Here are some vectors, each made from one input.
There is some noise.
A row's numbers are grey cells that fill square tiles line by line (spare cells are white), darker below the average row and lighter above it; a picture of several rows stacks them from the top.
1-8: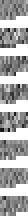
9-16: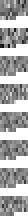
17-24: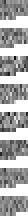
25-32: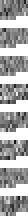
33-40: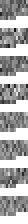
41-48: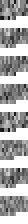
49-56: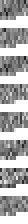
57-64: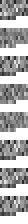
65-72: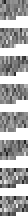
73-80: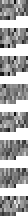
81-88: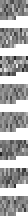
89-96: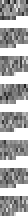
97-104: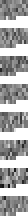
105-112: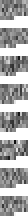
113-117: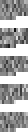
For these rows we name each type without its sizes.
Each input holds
either a label, or a point on a line.
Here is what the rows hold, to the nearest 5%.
About 25% of them hold a label. The rest hold a point on a line.
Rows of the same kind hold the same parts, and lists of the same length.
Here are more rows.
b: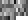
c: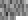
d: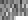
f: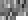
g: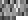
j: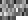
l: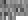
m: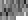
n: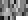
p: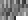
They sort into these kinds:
b, g, j, n
c, d, f, l, m, p

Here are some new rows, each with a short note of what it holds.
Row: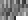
a point on a line
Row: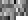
a label
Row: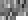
a point on a line
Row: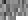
a point on a line
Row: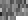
a point on a line
